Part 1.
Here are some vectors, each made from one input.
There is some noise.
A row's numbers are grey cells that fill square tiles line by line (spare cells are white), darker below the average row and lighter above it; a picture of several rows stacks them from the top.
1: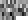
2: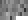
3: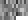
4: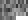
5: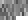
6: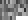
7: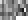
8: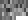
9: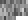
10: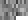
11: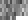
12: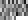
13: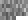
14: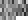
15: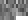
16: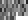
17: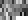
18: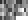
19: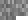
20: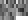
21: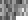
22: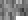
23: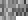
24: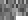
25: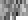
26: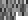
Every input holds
a point on a 5-point line.
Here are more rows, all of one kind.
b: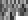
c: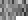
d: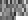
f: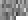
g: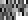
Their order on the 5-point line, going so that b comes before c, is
d, f, b, c, g.
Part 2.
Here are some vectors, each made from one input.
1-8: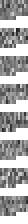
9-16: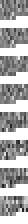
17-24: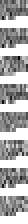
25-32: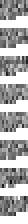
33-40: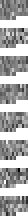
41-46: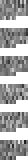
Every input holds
either a point on a 6-point circle, or a fixed value.
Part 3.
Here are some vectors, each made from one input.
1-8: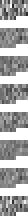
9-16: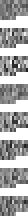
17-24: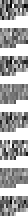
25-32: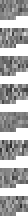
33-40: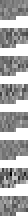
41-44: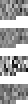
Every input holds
a point on a 5-point line.
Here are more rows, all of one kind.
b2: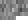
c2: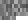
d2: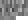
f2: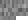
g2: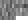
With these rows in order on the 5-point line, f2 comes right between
b2 and c2.
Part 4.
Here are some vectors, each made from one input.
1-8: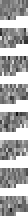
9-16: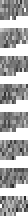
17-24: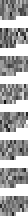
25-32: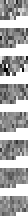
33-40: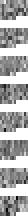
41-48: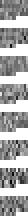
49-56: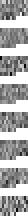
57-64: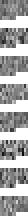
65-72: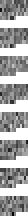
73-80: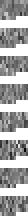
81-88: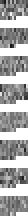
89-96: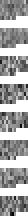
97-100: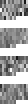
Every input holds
a point on each of two 6-point lines.
